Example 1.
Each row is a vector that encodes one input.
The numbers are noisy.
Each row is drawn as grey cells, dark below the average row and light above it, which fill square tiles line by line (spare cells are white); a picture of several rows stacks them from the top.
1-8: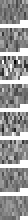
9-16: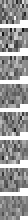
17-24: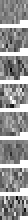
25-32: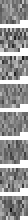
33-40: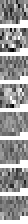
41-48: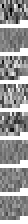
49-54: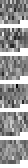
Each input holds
either a fixed value, or a node of a 7-node tree and a true/false value.
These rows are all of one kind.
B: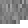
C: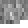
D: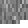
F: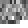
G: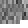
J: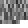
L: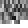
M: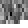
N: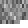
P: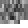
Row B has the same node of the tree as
J, L and N.
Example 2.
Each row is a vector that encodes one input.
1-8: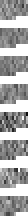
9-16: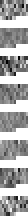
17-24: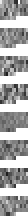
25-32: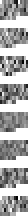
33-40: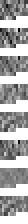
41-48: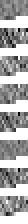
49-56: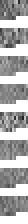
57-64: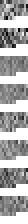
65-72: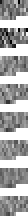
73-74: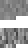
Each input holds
a list of up to two points on a 4-point line.
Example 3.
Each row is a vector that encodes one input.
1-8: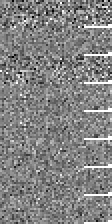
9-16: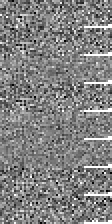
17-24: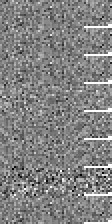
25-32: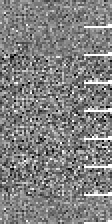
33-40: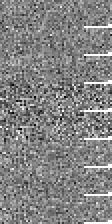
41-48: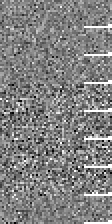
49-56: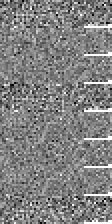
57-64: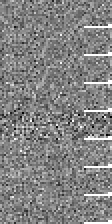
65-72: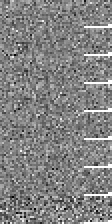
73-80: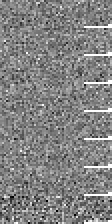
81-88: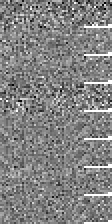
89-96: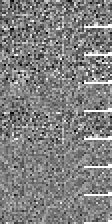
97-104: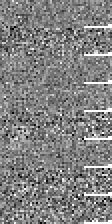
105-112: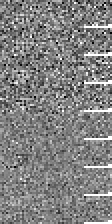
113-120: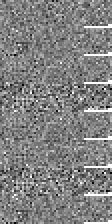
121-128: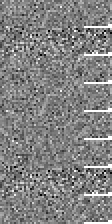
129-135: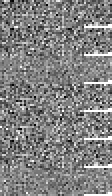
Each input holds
either a point on a 14-point circle, or a point on an 8-point line.
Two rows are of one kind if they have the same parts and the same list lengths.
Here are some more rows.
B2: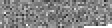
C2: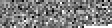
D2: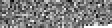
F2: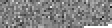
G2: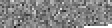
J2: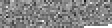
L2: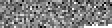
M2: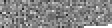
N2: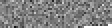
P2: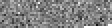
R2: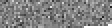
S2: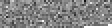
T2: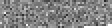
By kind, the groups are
B2, F2, G2, J2, M2, N2, P2, R2, S2, T2
C2, D2, L2

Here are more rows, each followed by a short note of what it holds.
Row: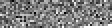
a point on an 8-point line
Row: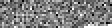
a point on an 8-point line
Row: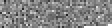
a point on a 14-point circle
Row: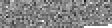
a point on a 14-point circle
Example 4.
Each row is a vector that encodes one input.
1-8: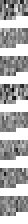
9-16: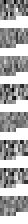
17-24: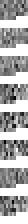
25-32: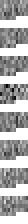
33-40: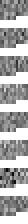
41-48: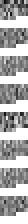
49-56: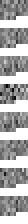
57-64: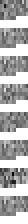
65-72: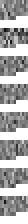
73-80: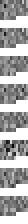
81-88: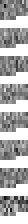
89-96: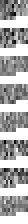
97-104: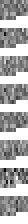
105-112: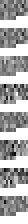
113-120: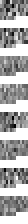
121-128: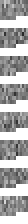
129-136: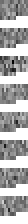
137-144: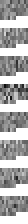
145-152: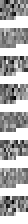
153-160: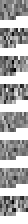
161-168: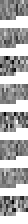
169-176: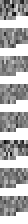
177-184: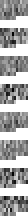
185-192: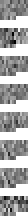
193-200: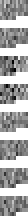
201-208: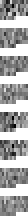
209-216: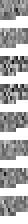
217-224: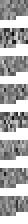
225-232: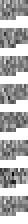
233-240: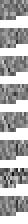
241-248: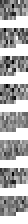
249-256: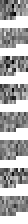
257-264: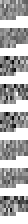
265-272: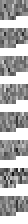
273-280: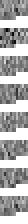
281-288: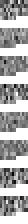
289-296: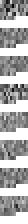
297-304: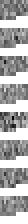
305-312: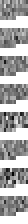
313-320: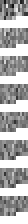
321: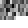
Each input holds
either a point on a 9-point circle, or a point on a 16-point line.
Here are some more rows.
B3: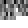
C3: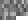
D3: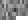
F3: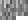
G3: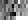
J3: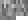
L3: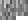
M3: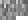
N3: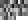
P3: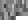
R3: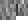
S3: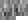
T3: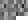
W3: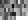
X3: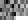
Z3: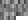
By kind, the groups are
B3, G3, N3, W3, X3
C3, D3, F3, J3, L3, M3, P3, R3, S3, T3, Z3

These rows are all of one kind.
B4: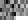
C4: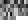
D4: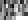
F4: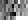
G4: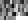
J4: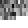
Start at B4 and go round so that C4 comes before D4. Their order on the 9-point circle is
B4, F4, J4, C4, D4, G4.
